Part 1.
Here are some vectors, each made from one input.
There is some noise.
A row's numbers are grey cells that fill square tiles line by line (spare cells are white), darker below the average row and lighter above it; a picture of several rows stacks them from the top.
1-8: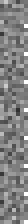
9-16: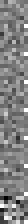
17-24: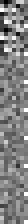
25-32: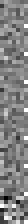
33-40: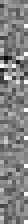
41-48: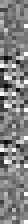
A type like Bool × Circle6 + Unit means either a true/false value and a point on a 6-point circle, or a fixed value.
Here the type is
Bool × Bool × Bool + Unit.
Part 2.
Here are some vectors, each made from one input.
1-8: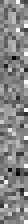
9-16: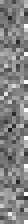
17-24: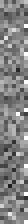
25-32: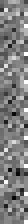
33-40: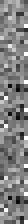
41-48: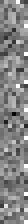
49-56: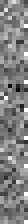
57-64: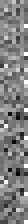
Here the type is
Tree12 + Unit.
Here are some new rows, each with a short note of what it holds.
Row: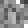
a node of a 12-node tree
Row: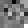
a node of a 12-node tree
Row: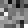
a fixed value
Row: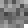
a node of a 12-node tree
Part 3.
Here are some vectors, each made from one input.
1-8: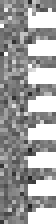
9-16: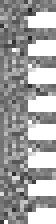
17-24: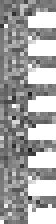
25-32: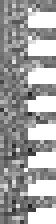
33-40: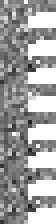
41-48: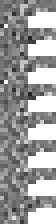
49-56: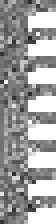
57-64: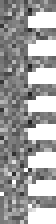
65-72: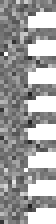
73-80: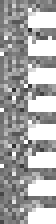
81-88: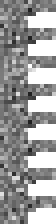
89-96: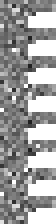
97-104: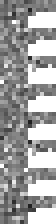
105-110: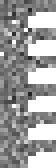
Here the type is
Bool × Bool × Bool × Bool.
